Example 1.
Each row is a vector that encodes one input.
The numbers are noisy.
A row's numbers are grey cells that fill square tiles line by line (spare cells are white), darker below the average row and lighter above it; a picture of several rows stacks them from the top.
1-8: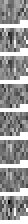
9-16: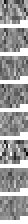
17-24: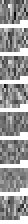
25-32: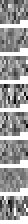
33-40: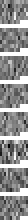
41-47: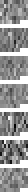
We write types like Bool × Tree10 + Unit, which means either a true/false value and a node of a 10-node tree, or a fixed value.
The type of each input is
Circle5 + Circle6.
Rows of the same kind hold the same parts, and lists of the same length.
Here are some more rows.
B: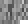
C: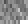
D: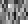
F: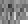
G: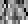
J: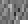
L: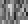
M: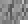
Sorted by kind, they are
B, C, F, G, M
D, J, L

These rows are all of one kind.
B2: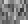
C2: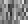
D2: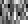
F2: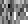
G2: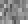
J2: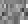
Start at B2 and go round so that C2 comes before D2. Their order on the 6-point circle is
B2, J2, C2, G2, F2, D2.
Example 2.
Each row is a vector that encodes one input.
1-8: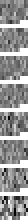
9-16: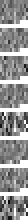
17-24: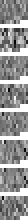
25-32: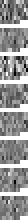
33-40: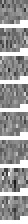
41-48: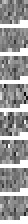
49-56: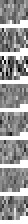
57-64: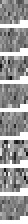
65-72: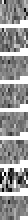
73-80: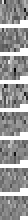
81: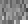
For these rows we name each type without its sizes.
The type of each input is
Bool × Circle + Unit.
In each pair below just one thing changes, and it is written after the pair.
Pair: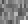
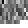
the true/false value
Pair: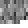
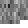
the true/false value
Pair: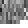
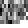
the true/false value
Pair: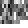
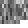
the true/false value
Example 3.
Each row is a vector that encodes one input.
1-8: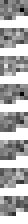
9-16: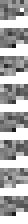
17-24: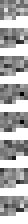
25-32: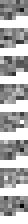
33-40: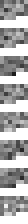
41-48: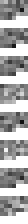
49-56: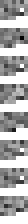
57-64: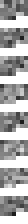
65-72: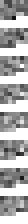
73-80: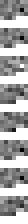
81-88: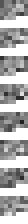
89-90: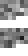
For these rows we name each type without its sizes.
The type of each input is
Circle + Line.
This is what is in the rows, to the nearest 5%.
About 50% of them hold a point on a circle. The rest hold a point on a line.
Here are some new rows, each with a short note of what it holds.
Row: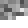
a point on a circle
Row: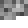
a point on a circle
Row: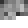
a point on a circle
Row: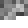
a point on a circle
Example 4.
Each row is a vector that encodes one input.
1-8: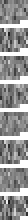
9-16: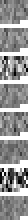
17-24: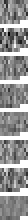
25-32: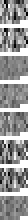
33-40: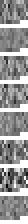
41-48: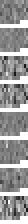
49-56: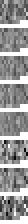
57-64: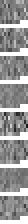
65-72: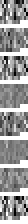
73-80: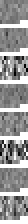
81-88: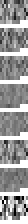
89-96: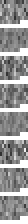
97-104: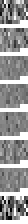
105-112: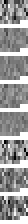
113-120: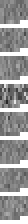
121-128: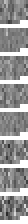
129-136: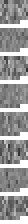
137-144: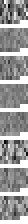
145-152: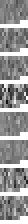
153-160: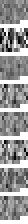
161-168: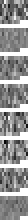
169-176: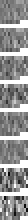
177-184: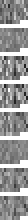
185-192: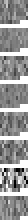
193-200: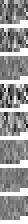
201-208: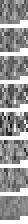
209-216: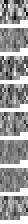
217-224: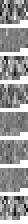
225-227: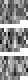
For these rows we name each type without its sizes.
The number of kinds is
2.
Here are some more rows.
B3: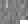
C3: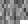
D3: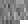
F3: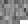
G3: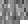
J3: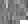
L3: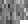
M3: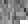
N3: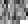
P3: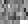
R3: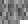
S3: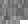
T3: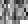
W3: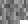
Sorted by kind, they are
B3, C3, D3, F3, G3, J3, L3, M3, N3, R3, S3, T3, W3
P3

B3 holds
a point on a circle and a true/false value.
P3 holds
a fixed value.
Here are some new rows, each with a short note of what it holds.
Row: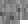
a fixed value
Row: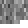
a point on a circle and a true/false value
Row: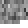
a fixed value
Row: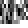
a fixed value
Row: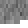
a point on a circle and a true/false value
